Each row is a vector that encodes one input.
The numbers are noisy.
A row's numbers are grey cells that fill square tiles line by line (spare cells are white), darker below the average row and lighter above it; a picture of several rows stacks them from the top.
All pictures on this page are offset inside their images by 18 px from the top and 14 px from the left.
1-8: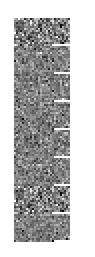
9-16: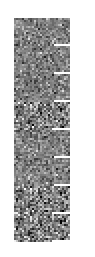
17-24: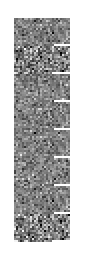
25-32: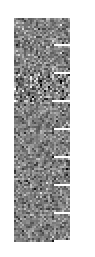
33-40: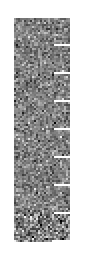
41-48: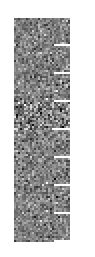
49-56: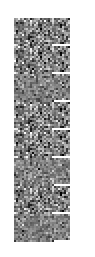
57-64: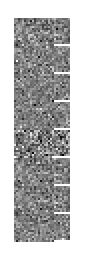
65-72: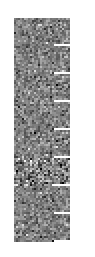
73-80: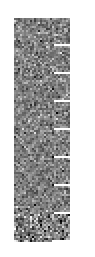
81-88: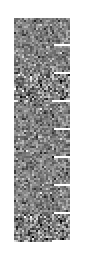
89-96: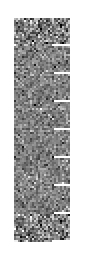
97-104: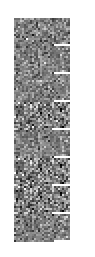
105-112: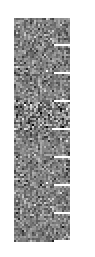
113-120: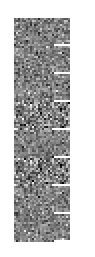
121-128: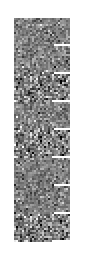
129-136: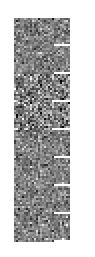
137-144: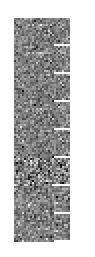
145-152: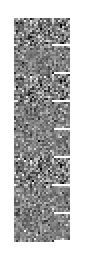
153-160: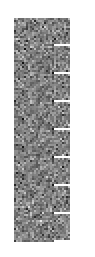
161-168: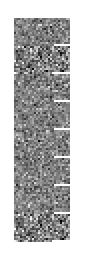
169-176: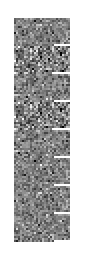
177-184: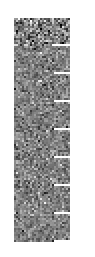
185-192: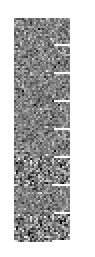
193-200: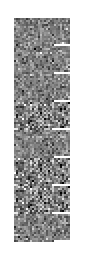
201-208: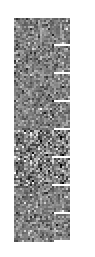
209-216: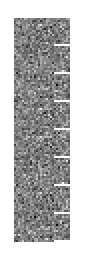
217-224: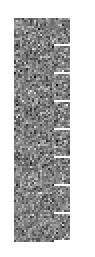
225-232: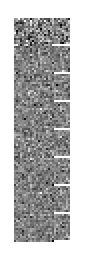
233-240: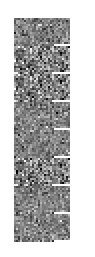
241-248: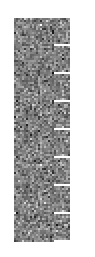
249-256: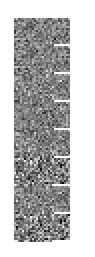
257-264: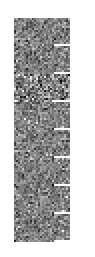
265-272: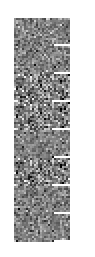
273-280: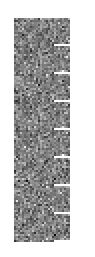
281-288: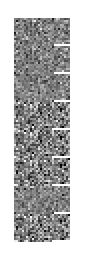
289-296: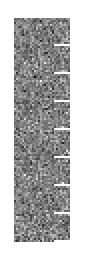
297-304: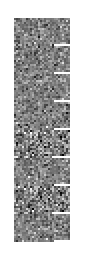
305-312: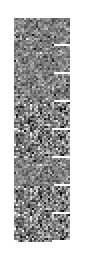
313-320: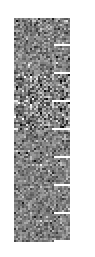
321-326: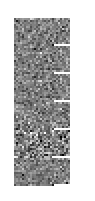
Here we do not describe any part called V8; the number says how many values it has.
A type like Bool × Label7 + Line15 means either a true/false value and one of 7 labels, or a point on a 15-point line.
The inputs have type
Line5 × Tree9 + Tree11 × Tree11 × Tree11 × Tree11 × (Tree11 + Unit) × V8.
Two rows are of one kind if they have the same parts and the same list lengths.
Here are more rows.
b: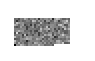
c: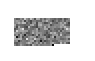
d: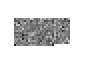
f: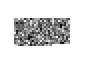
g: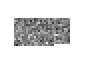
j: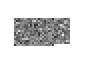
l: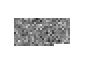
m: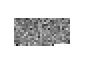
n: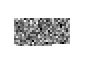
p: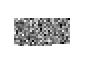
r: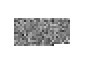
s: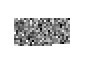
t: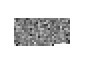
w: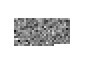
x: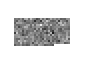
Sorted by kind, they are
b, l, r, x
c, d, g, j, m, t, w
f, n, p, s

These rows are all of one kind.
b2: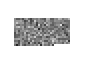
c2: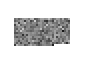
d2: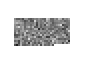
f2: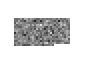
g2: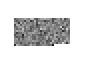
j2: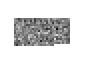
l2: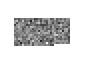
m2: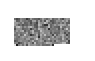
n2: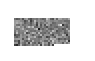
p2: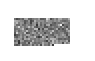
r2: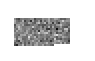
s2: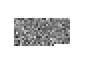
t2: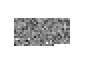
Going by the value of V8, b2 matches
d2, n2, p2 and s2.
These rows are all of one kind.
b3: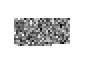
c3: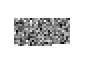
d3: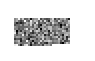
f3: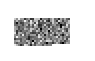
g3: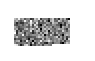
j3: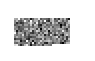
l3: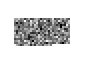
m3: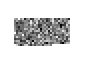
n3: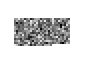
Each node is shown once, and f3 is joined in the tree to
g3 and j3.
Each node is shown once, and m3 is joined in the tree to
b3.
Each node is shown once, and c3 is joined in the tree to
d3, j3 and n3.
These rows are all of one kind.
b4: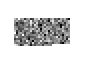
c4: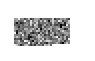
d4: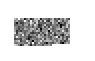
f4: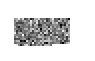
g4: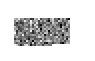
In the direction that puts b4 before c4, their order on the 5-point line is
f4, g4, b4, c4, d4.
